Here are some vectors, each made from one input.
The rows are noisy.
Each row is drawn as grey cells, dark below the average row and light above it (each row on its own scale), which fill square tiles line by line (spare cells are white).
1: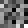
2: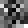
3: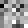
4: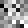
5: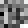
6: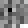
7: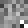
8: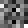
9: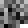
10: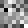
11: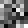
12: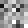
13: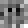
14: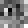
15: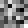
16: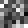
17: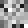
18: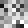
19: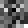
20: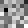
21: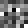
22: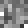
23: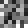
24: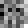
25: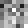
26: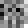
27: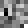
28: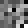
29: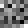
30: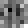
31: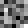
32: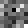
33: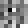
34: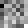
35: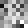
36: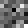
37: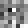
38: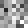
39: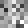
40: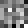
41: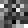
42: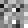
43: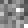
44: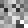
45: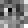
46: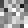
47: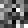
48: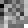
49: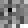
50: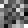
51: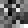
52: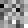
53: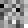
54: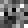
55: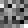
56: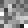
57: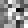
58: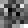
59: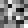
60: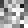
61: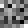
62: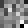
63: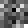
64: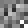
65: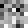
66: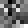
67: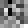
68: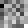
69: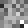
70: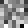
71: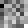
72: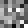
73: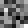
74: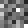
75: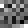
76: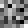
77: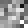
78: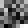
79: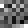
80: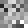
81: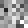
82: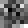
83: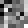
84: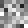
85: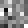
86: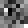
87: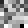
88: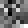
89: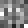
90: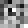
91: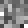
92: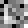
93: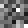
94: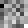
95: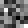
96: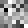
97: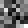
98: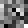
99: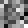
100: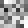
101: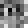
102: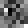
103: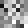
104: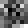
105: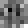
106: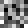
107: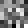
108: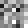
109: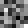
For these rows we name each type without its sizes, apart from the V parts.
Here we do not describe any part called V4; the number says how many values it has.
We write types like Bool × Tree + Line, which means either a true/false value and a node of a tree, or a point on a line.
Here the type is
List(Bool × V4).
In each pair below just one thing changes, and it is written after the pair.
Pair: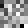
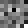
the value of V4 in item 2 of the list
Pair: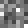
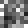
the true/false value in item 1 of the list
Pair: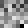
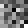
the true/false value in item 2 of the list
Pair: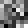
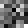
the value of V4 in item 2 of the list
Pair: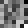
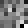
the value of V4 in item 1 of the list
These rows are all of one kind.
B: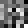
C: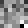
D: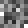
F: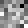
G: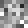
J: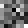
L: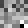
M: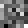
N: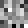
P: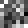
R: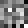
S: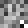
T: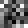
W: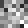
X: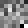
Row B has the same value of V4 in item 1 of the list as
J, M, N and R.
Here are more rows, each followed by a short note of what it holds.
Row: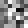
the empty list
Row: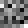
the empty list
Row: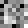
a list of one item
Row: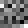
the empty list
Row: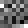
the empty list
